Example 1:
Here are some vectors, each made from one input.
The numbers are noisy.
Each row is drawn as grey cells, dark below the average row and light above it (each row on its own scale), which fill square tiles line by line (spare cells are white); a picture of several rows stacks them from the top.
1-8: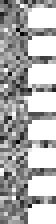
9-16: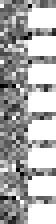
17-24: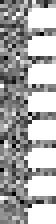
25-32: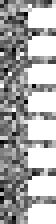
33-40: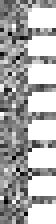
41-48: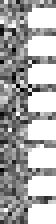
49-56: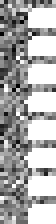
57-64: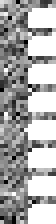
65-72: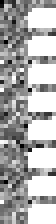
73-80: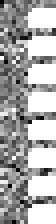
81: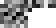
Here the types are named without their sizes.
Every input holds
four true/false values.
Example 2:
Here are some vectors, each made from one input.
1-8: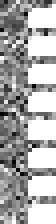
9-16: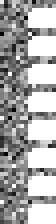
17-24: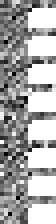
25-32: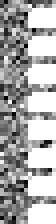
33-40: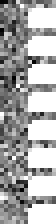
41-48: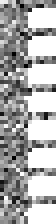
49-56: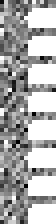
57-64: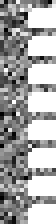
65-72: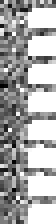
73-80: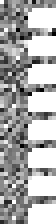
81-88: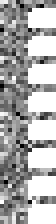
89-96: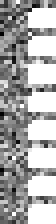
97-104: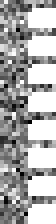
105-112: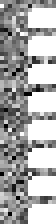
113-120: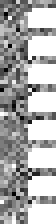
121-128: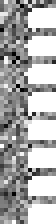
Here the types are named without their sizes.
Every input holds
four true/false values.
